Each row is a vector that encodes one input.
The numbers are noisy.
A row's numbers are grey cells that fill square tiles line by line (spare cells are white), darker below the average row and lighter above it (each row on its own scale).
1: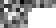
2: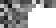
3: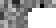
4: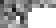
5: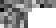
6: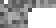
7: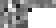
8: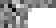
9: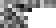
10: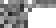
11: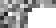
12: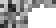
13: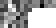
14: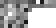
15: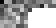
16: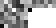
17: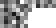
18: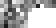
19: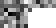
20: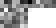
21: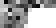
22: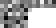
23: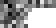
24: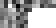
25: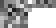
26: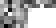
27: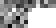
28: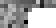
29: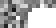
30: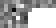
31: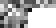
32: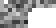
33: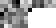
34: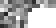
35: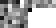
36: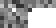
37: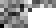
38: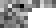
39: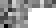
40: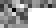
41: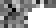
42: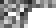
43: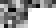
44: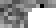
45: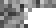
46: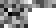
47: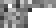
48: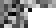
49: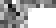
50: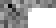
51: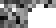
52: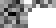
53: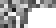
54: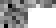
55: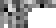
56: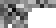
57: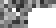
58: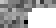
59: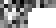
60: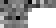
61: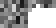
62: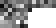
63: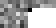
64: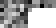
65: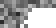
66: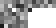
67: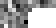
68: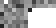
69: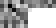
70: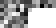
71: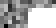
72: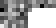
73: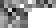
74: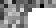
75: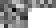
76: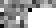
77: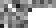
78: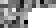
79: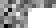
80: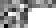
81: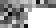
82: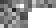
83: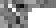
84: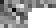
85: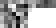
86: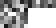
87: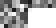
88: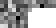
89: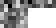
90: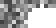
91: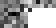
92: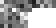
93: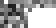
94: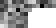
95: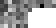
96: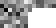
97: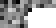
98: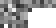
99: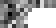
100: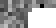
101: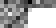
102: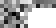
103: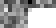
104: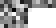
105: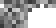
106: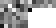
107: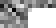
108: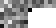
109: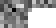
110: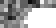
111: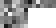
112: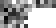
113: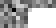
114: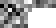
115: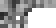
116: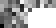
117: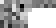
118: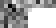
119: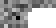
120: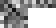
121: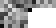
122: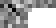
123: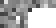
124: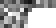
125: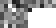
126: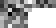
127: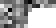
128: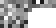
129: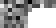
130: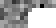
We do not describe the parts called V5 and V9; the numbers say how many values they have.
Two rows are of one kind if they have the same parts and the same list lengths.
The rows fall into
2 kinds.
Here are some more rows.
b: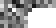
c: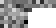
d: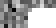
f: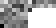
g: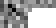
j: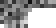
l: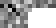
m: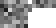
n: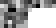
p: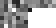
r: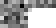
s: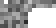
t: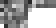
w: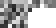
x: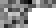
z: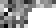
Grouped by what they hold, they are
b, d, j, n, r, t
c, f, g, l, m, p, s, w, x, z

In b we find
one of 8 labels and a value of V9.
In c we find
a true/false value, a value of V5 and a value of V9.
